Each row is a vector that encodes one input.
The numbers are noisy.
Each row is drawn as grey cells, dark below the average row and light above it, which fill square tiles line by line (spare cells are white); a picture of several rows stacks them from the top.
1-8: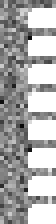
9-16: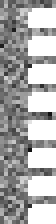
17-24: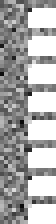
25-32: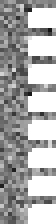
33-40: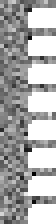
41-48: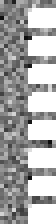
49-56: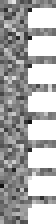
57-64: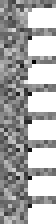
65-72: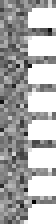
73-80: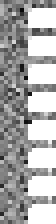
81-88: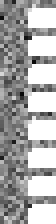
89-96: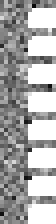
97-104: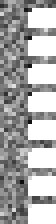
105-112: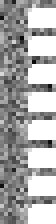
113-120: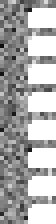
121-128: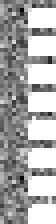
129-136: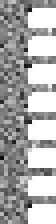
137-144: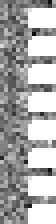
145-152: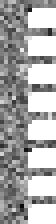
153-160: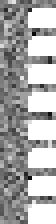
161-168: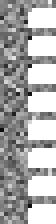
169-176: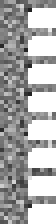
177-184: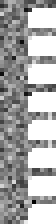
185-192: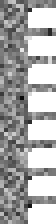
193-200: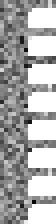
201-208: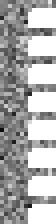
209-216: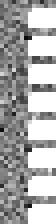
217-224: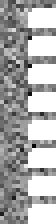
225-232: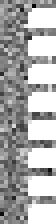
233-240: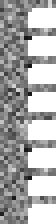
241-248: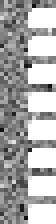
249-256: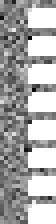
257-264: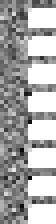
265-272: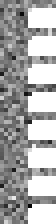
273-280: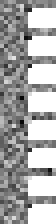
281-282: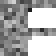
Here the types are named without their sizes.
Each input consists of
either four true/false values, or a list of points on a line.
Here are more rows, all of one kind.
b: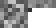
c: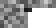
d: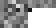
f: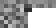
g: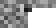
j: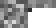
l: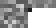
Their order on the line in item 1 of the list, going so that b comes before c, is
d, b, j, l, f, g, c.
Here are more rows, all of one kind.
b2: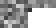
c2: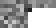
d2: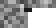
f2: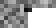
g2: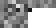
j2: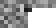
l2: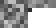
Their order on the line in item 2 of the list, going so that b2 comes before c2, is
b2, g2, d2, l2, j2, f2, c2.
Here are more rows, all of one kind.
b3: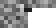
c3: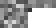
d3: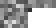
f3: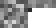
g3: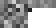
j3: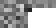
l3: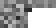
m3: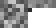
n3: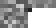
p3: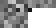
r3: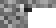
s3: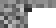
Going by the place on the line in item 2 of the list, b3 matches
f3, m3, n3 and p3.
